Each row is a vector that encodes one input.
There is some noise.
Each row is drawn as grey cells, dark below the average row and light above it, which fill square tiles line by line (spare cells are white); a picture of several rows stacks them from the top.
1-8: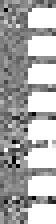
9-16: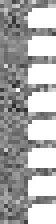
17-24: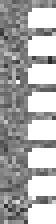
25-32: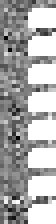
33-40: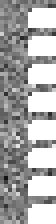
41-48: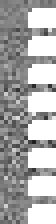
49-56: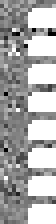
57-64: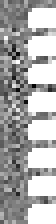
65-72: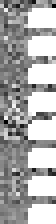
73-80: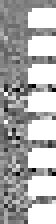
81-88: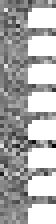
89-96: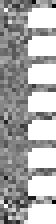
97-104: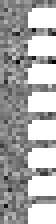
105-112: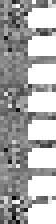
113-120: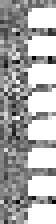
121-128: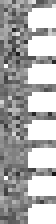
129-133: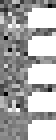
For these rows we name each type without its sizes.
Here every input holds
a label and a node of a tree.
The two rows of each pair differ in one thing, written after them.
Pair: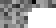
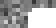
the node of the tree
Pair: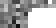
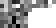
the node of the tree
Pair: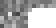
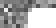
the label
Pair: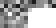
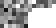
the label
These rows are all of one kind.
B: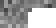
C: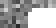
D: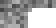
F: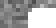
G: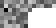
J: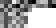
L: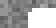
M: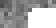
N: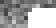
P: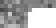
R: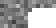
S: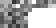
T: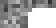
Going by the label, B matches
D, J, P and R.
